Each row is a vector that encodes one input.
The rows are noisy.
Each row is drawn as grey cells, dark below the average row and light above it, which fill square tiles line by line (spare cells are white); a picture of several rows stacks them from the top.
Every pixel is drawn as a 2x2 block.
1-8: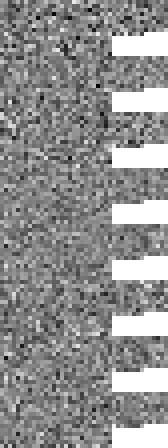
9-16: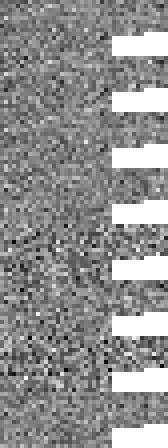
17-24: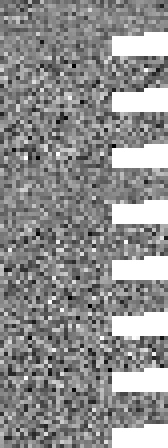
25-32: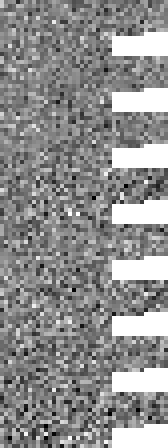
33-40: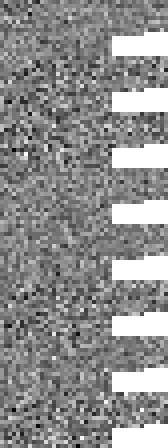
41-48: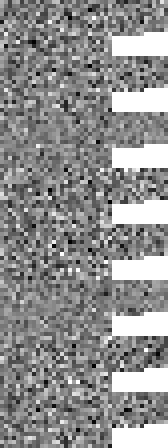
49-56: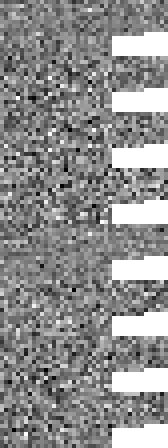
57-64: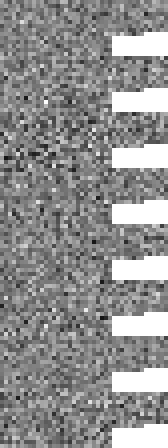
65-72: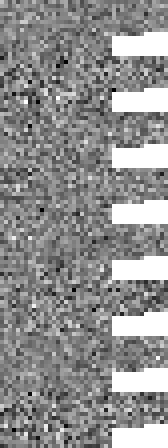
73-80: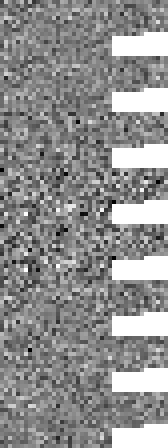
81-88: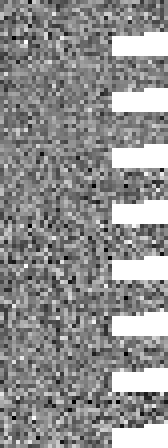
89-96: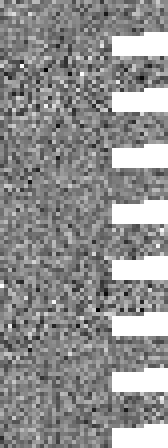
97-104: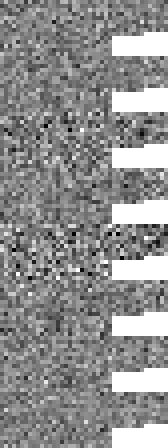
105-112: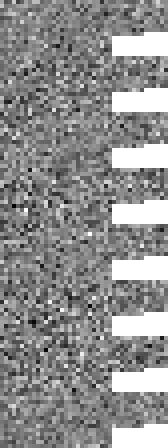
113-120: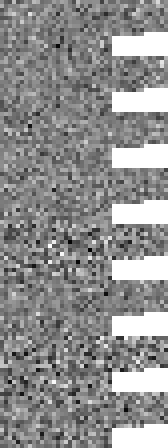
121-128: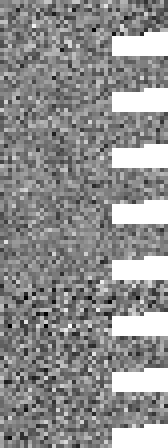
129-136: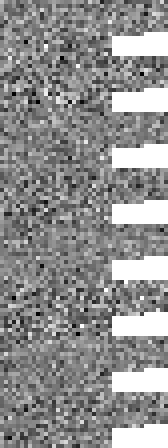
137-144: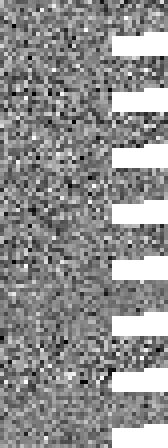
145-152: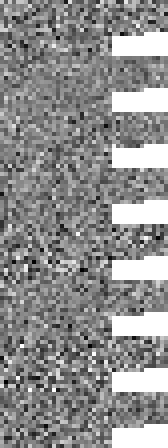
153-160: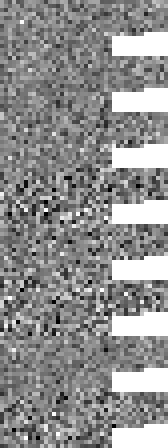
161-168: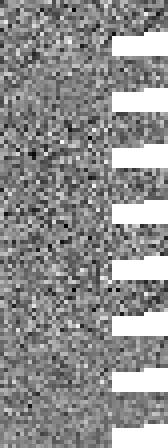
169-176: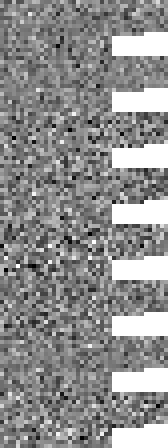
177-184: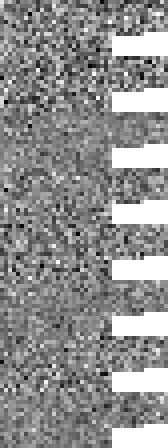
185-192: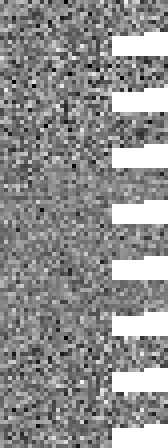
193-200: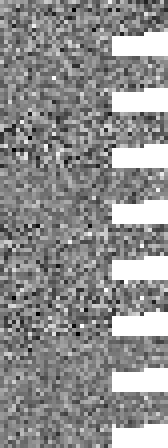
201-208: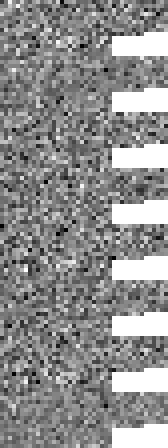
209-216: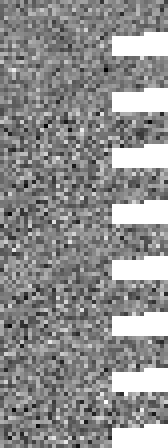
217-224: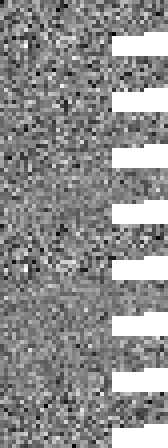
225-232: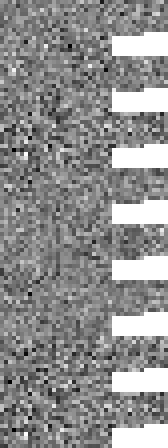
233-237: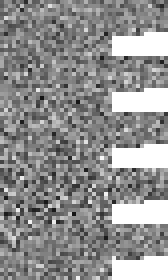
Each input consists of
either a point on a 13-point circle, or a list of up to two points on a 6-point circle.
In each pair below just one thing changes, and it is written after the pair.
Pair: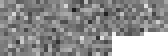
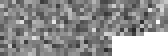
the place on the 6-point circle in item 1 of the list
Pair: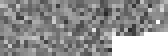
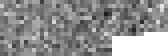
the place on the 6-point circle in item 2 of the list
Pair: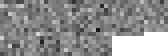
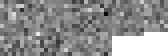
the place on the 6-point circle in item 2 of the list
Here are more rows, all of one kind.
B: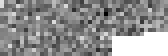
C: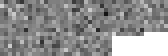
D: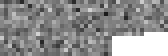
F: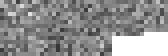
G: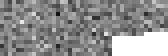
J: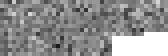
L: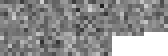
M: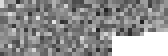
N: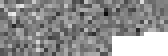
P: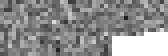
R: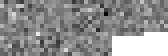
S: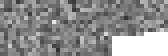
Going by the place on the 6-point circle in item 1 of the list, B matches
M, P and S.
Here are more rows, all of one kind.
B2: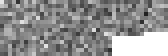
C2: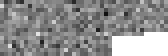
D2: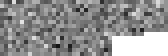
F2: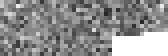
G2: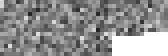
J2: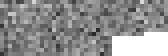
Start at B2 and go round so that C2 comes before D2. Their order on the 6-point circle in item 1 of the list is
B2, F2, G2, C2, J2, D2.
